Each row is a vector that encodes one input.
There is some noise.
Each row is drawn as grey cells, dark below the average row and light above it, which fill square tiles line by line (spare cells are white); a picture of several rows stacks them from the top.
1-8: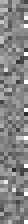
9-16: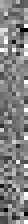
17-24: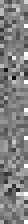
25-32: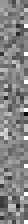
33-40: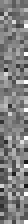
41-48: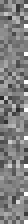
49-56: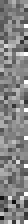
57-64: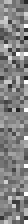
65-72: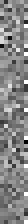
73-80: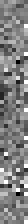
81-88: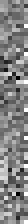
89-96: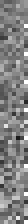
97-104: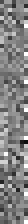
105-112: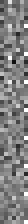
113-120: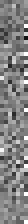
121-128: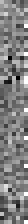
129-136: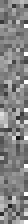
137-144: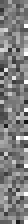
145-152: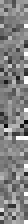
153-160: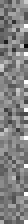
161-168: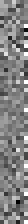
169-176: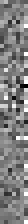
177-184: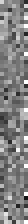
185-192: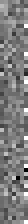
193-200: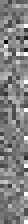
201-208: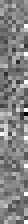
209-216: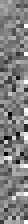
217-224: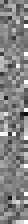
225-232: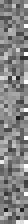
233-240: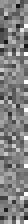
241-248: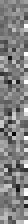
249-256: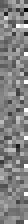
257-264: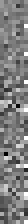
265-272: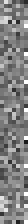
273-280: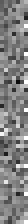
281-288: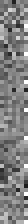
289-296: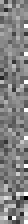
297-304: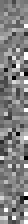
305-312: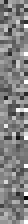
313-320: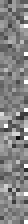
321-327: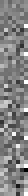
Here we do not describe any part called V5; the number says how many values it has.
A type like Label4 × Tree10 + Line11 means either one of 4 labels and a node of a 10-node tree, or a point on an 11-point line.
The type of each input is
Bool × Line4 × V5 + List2(Line8).
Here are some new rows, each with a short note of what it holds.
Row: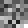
a point on a 4-point line, a true/false value and a value of V5
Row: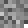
a list of one item
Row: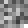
the empty list
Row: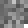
a list of two items
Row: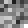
the empty list
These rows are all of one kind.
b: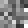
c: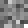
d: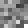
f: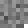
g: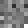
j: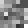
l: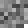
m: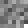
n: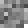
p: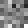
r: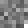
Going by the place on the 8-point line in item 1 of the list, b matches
j, l, n and p.
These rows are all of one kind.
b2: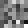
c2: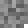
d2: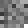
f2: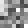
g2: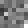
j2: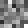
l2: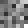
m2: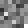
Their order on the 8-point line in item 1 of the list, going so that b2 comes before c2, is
g2, b2, m2, c2, f2, l2, j2, d2.
